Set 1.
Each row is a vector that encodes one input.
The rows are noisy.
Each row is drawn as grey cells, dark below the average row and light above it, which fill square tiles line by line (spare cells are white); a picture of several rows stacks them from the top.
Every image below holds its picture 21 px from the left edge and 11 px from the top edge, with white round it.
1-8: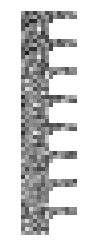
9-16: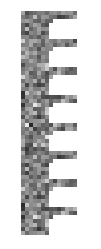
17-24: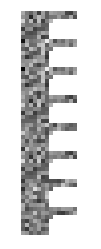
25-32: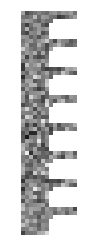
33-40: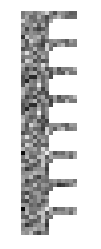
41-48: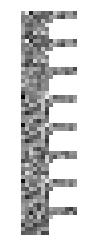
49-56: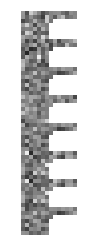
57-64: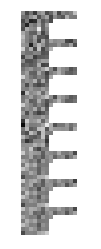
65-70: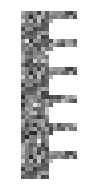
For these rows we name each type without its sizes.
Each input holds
a node of a tree.
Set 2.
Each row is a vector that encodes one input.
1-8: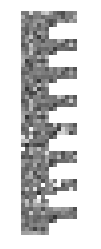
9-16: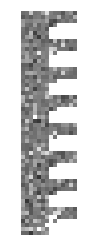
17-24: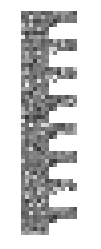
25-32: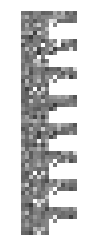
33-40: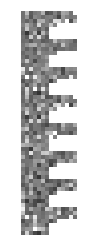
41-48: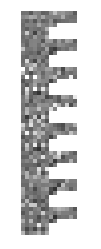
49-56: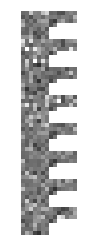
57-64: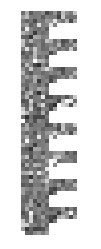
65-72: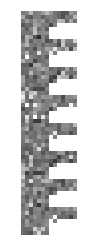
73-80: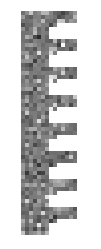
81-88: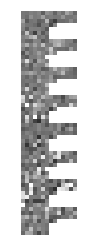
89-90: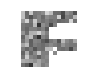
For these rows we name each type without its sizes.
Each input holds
a node of a tree.
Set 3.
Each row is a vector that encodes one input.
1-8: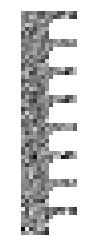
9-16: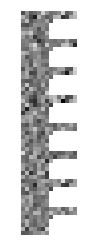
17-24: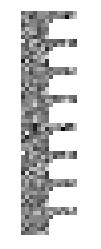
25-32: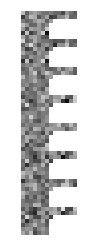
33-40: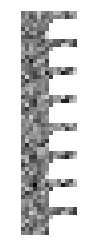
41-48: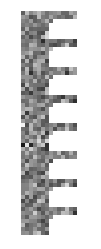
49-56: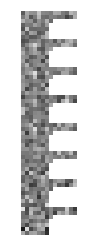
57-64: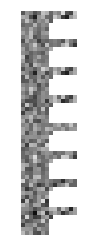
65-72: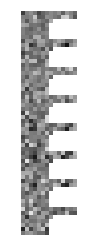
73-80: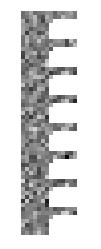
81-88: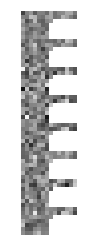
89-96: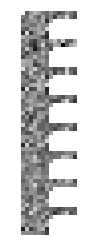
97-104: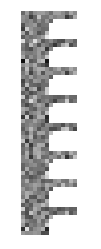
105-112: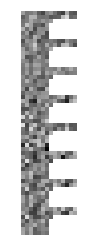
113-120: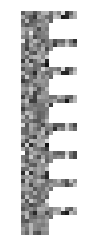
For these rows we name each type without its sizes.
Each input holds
a point on a line.
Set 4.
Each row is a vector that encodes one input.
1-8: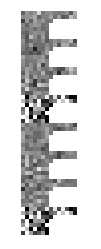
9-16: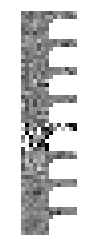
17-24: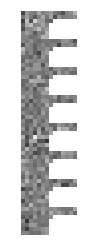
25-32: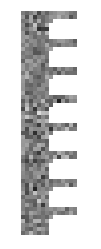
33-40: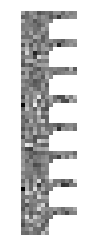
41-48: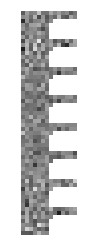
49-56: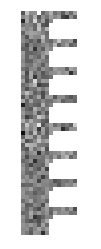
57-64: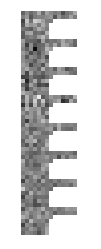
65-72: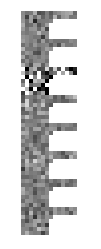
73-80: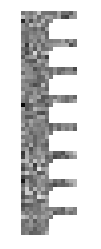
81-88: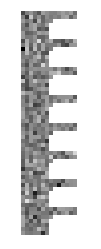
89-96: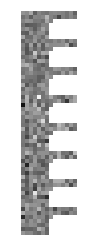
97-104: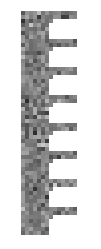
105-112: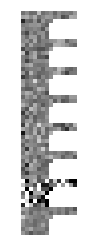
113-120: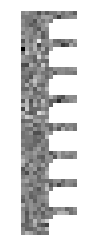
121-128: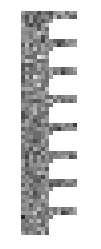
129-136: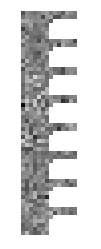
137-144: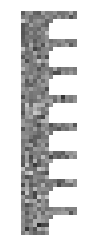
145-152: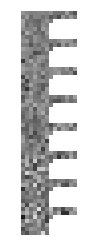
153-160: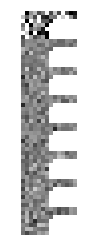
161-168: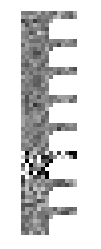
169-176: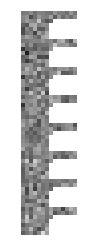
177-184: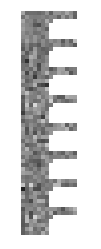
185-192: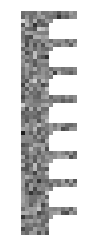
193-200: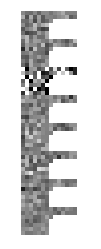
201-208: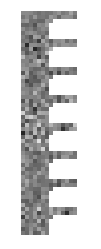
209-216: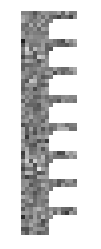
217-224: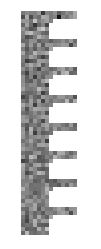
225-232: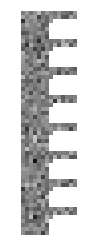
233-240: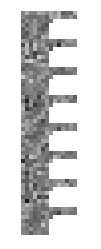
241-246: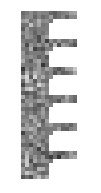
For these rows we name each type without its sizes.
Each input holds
either a fixed value, or a point on each of two lines.
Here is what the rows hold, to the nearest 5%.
About 5% of them hold a fixed value. The rest hold a point on each of two lines.
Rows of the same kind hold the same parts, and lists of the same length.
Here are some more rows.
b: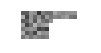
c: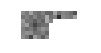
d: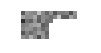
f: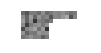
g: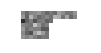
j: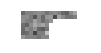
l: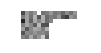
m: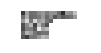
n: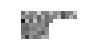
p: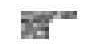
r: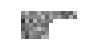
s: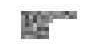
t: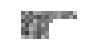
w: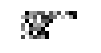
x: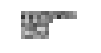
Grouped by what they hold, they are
b, c, d, f, g, j, l, m, n, p, r, s, t, x
w

